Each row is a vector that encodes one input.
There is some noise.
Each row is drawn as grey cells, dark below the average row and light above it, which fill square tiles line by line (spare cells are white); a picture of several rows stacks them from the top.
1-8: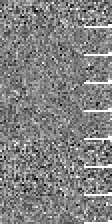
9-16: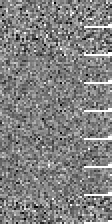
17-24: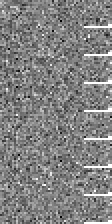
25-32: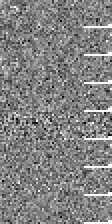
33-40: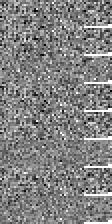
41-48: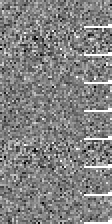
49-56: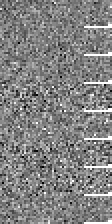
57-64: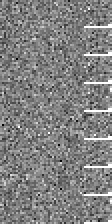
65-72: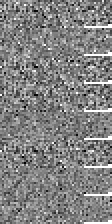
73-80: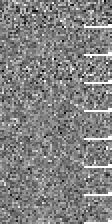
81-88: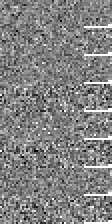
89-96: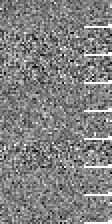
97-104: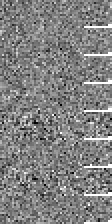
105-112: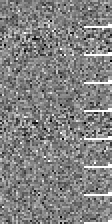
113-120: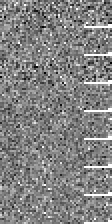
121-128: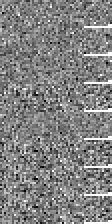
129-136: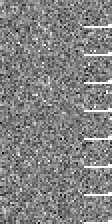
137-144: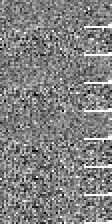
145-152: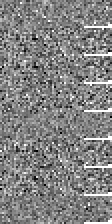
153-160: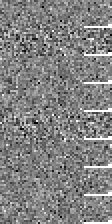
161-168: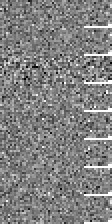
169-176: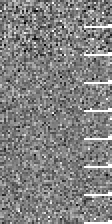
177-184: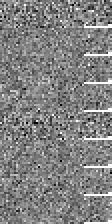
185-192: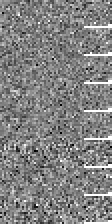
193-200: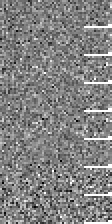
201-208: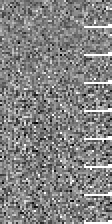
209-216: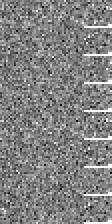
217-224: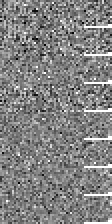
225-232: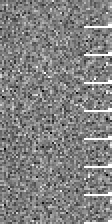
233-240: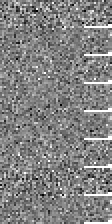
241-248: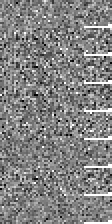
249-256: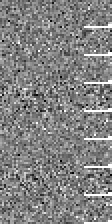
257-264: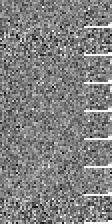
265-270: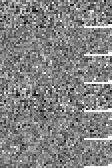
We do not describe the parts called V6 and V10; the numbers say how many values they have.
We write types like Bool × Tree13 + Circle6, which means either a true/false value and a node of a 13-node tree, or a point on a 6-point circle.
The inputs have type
List3(Line9) + V6 × V10.
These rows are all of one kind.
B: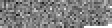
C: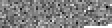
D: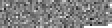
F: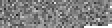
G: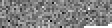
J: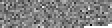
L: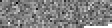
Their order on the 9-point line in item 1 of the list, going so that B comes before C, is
B, D, F, J, L, G, C.
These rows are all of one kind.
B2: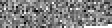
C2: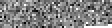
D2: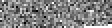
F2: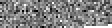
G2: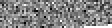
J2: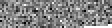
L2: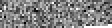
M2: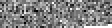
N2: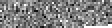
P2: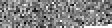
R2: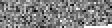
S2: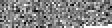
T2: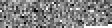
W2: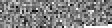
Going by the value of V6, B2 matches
L2, M2 and T2.
